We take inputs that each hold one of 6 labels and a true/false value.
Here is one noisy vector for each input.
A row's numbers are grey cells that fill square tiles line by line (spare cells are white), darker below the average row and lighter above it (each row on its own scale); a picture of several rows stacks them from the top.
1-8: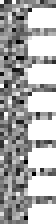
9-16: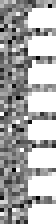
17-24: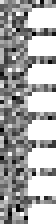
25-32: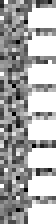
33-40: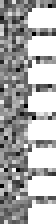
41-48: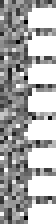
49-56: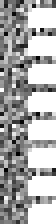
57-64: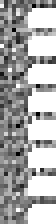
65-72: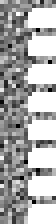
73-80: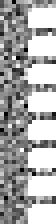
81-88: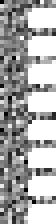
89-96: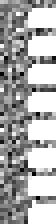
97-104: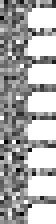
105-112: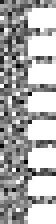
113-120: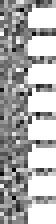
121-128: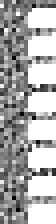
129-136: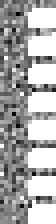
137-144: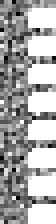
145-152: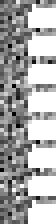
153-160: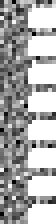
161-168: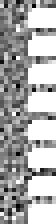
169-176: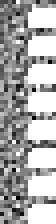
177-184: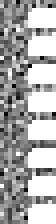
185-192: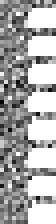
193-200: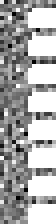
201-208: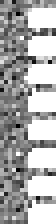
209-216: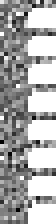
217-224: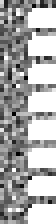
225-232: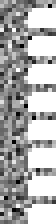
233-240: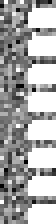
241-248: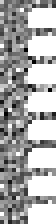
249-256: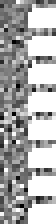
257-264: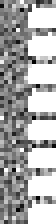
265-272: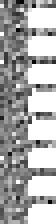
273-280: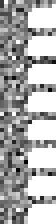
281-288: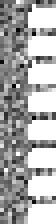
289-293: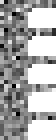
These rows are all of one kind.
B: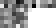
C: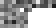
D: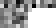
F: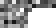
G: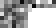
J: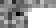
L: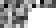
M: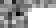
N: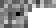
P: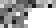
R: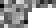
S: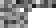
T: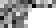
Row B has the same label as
D, J, L and M.
